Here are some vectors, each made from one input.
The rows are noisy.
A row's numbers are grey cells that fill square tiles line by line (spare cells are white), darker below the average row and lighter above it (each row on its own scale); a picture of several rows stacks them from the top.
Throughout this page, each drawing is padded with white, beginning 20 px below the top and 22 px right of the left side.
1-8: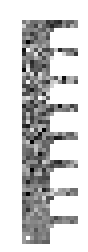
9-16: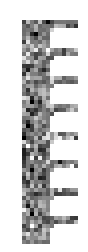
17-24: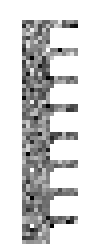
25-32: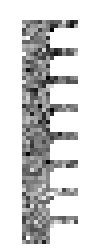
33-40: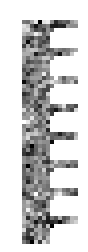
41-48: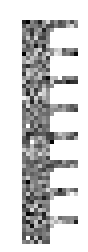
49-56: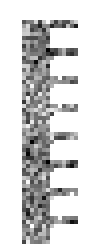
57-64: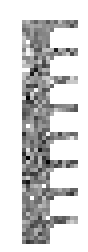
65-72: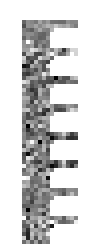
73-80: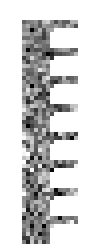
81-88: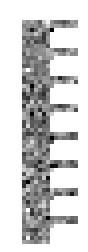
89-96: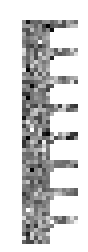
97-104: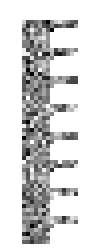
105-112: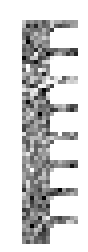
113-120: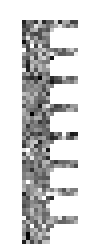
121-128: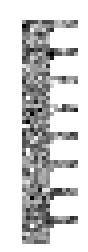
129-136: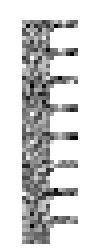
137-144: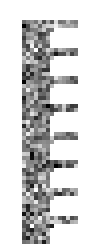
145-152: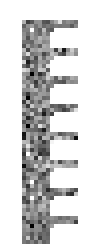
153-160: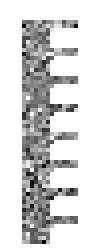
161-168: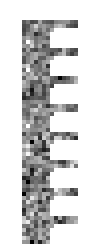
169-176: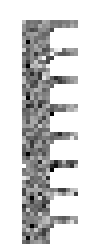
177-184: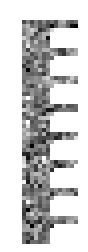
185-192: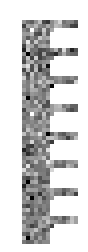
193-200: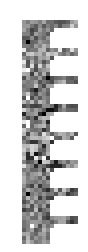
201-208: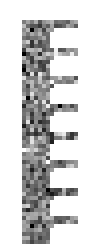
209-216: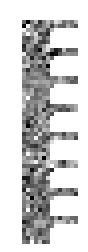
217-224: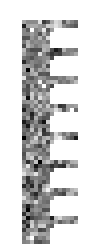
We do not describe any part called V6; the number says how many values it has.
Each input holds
a value of V6, together with either a point on a 4-point line, or a point on a 10-point line.
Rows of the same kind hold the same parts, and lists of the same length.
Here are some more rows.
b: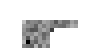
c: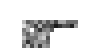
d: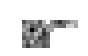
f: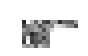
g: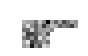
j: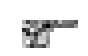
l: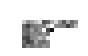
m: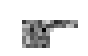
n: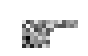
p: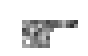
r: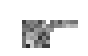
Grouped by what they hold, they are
b, c, d, l, n, r
f, g, j, m, p

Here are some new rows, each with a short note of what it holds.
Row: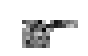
a point on a 10-point line and a value of V6
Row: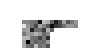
a point on a 10-point line and a value of V6
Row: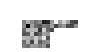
a point on a 10-point line and a value of V6
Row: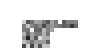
a point on a 4-point line and a value of V6
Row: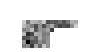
a point on a 10-point line and a value of V6
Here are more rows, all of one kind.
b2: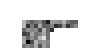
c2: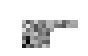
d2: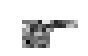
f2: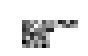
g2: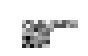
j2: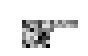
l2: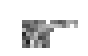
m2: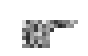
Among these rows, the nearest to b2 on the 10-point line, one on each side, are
d2 and l2.
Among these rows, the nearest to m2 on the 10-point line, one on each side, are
d2 and f2.
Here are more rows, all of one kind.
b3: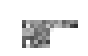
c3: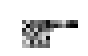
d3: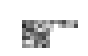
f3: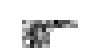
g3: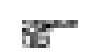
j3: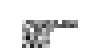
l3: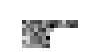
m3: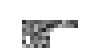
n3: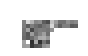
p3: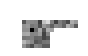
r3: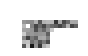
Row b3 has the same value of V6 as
j3 and r3.
